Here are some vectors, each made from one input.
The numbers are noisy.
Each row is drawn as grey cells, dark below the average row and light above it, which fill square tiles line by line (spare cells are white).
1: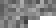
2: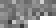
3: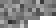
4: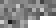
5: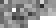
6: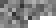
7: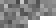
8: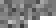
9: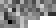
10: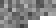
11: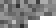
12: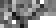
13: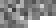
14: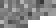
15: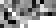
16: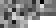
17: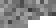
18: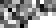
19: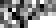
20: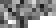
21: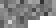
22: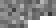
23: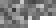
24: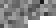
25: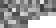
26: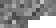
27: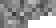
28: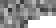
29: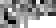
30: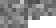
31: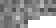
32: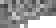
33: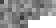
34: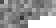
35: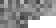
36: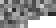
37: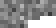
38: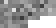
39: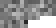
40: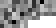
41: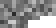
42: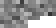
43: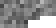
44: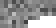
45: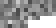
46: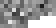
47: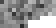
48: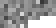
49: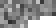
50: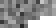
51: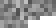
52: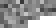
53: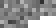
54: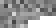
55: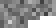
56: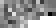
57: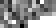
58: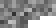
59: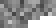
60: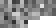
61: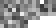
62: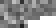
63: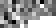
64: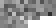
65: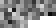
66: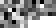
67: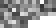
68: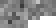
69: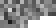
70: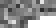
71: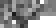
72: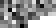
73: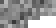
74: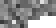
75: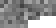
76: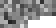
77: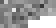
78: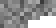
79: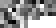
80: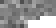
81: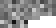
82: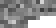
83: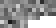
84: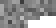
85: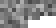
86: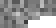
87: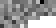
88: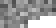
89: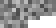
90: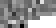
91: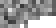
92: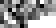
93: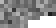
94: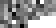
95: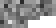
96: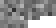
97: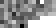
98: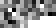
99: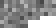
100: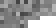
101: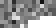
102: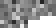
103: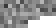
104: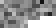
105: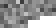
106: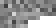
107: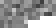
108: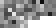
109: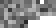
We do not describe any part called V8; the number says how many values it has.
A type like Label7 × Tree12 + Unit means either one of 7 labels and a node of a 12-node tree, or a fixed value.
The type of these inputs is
(Line5 + Line7) × V8.
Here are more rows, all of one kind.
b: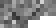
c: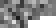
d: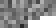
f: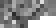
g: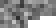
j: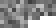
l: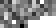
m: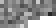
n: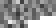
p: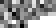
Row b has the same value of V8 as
d, f, j and l.
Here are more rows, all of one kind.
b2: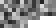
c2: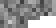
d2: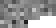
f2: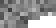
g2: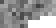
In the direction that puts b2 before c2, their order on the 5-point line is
b2, g2, c2, f2, d2.
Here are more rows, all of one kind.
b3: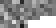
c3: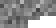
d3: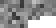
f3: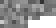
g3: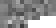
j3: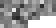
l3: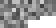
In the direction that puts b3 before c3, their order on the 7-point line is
g3, f3, l3, b3, d3, c3, j3.
